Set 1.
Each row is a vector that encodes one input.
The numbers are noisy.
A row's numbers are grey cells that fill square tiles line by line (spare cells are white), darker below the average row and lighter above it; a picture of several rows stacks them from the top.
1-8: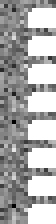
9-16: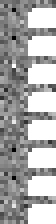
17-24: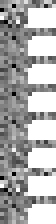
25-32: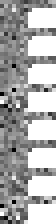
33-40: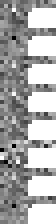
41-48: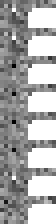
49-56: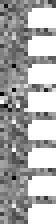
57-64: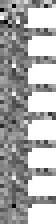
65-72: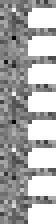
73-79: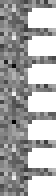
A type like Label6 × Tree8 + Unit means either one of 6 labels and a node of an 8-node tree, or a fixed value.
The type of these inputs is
List2(Line4).
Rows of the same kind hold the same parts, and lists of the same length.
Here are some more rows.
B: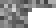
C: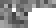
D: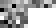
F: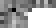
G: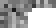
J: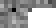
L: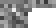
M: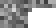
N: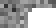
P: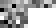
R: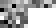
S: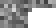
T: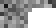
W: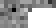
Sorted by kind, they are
B, C, L, M, S
D, P, R
F, G, J, N, T, W

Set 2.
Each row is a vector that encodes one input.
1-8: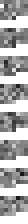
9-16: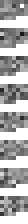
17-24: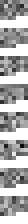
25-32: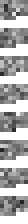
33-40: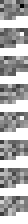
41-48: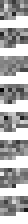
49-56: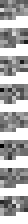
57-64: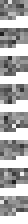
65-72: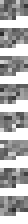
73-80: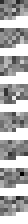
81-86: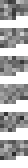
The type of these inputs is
(Bool × Bool × Bool × Bool + Unit) × Line6.
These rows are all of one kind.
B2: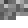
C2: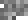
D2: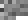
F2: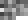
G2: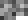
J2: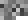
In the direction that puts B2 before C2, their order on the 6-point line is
F2, G2, B2, C2, D2, J2.
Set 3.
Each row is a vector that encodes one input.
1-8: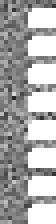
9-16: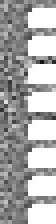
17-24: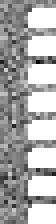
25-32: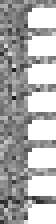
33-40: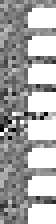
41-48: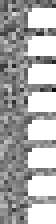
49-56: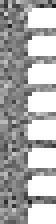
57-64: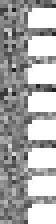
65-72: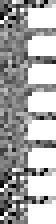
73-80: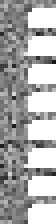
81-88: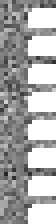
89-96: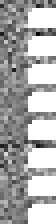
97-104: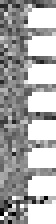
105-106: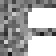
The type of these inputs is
List2(Line5).
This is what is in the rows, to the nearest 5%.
All of them are lists of up to two points on a 5-point line: about 5% are empty, 55% hold one and 40% two.
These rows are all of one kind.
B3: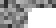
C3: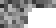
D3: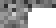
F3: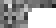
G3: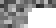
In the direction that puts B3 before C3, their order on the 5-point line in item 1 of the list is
D3, F3, B3, G3, C3.
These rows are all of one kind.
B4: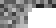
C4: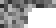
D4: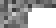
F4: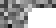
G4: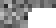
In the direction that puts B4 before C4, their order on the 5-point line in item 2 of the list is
F4, B4, C4, D4, G4.
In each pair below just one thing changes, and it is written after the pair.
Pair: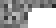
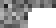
the place on the 5-point line in item 2 of the list
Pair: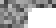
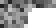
the place on the 5-point line in item 1 of the list
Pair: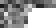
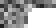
the place on the 5-point line in item 2 of the list
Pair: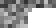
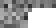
the place on the 5-point line in item 1 of the list
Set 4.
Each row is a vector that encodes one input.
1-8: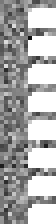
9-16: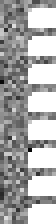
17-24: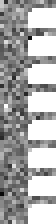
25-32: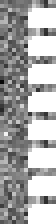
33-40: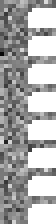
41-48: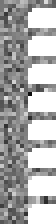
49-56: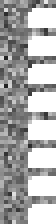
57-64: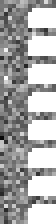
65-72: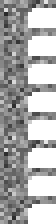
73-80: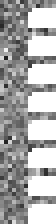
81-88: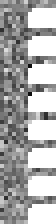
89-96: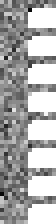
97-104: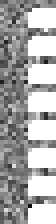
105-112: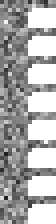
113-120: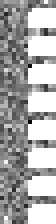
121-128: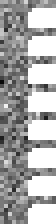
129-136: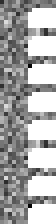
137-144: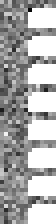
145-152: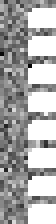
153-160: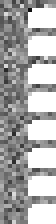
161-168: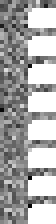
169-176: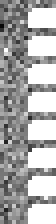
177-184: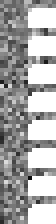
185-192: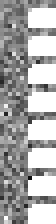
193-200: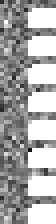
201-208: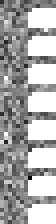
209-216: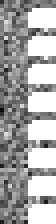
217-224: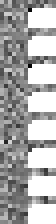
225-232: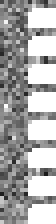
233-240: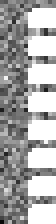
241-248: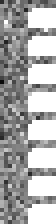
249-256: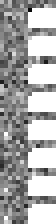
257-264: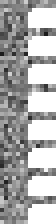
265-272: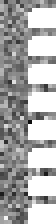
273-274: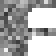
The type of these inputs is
Circle14 + Line9.
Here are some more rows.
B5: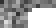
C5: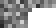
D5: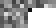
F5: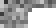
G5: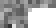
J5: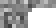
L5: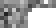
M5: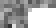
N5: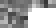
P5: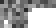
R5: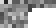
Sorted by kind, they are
B5, C5, D5, F5, N5, P5, R5
G5, J5, L5, M5

